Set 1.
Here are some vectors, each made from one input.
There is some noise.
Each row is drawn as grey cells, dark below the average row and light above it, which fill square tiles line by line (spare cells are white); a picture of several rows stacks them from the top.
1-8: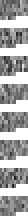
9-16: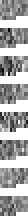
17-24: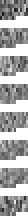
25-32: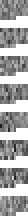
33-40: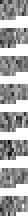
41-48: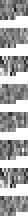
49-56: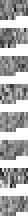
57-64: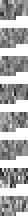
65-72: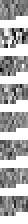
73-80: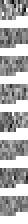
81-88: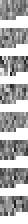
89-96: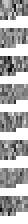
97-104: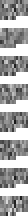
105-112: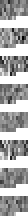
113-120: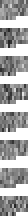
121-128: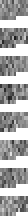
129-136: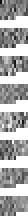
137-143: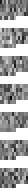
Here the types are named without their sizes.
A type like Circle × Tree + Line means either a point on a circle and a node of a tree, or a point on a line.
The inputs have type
List(Line).
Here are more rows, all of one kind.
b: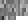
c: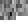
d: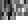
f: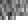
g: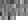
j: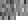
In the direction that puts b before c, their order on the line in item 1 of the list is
j, b, g, c, f, d.
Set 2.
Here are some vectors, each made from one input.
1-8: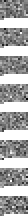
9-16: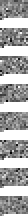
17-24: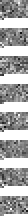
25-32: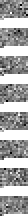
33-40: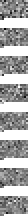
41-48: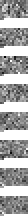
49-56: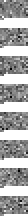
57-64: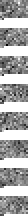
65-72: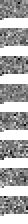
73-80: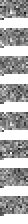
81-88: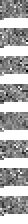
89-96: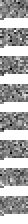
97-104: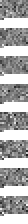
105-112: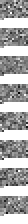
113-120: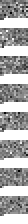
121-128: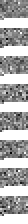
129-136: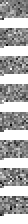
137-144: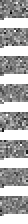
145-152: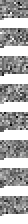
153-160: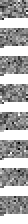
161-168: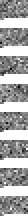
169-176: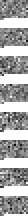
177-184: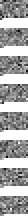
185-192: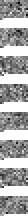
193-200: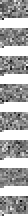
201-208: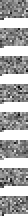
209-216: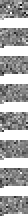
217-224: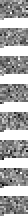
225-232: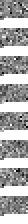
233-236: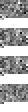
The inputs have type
Tree17 × (Tree17 + Unit) × Tree19.
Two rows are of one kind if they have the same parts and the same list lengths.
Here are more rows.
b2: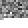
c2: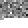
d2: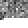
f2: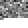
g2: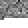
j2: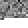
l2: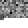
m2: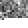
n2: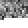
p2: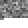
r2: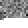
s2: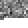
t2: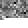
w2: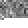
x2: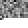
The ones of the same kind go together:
b2, d2, f2, g2, j2, l2, n2, p2, r2, s2, x2
c2, m2, t2, w2

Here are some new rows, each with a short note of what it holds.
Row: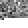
a node of a 17-node tree and a node of a 19-node tree
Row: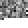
a node of a 17-node tree and a node of a 19-node tree
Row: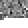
a node of each of two 17-node trees and a node of a 19-node tree
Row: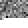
a node of a 17-node tree and a node of a 19-node tree
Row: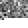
a node of a 17-node tree and a node of a 19-node tree
